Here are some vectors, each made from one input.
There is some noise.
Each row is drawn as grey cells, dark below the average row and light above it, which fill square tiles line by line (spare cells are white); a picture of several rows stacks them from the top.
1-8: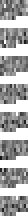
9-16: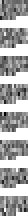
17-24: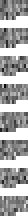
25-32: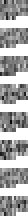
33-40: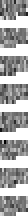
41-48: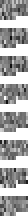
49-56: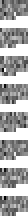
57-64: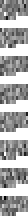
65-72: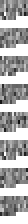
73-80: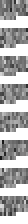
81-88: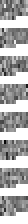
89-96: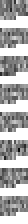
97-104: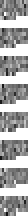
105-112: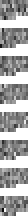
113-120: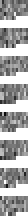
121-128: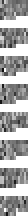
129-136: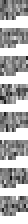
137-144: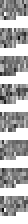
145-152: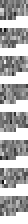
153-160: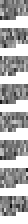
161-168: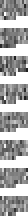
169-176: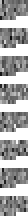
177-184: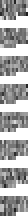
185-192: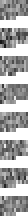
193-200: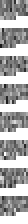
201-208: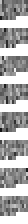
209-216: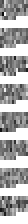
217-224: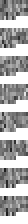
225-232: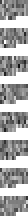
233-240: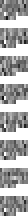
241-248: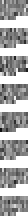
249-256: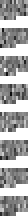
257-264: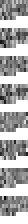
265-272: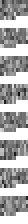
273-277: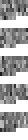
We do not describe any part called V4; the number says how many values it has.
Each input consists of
either a point on an 11-point line and a value of V4, or a node of a 15-node tree.
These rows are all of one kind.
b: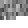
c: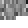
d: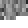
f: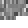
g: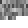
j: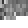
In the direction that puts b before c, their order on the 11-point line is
j, d, b, c, f, g.
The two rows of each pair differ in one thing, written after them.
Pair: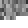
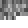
the value of V4
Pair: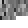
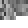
the value of V4
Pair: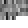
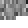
the value of V4
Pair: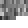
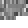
the value of V4
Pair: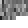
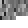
the place on the 11-point line
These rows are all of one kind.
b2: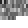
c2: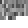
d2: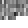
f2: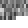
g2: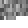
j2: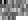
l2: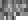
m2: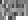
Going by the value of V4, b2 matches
j2 and l2.
